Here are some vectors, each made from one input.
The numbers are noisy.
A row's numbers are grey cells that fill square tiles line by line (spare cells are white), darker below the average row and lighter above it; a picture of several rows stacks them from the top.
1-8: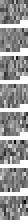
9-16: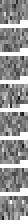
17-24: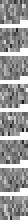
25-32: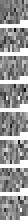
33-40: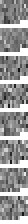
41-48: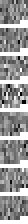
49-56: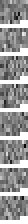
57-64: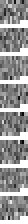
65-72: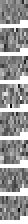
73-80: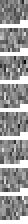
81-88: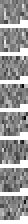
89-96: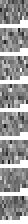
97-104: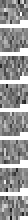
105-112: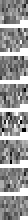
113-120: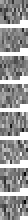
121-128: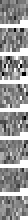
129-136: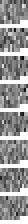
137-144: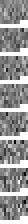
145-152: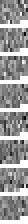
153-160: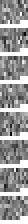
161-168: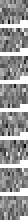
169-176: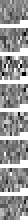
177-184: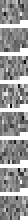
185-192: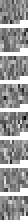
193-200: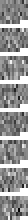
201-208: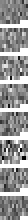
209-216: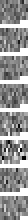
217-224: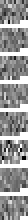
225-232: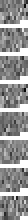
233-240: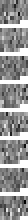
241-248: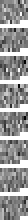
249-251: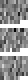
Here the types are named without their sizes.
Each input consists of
either a fixed value, or a node of each of two trees.
